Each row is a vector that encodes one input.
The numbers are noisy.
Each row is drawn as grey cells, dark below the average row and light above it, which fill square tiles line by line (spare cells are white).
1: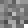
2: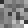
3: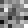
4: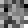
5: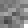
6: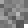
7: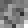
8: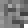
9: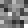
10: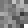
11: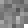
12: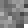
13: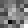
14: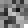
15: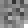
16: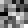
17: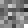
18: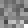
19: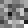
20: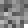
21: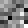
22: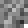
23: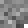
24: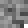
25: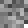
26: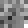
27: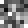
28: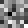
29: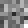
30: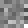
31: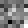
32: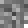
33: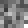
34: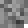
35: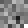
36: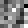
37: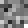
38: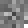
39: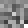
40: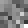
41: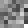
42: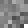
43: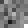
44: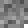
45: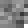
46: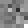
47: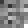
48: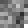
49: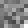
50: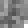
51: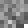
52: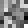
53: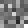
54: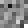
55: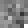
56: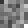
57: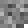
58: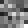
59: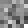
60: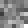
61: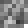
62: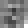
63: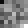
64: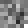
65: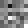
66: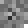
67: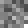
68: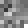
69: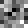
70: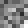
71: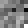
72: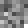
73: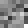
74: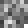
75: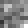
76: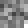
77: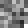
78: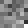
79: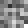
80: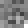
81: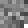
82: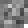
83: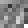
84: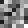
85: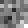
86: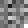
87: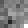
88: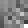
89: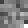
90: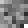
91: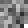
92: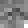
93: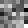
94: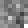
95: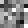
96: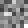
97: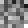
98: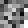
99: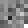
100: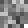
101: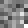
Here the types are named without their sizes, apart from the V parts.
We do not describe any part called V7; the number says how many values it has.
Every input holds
a point on a line, together with either a point on a line, or a value of V7.
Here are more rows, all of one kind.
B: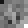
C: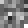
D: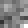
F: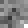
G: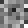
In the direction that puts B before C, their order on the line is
G, F, B, C, D.
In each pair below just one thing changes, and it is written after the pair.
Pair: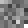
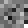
the place on the line
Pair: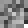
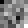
the value of V7
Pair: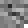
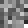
the place on the line
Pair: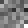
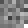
the place on the line
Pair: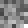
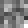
the value of V7
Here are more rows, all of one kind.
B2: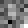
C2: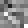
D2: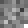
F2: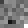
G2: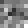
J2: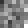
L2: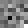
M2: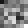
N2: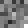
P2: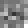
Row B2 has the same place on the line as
D2 and M2.
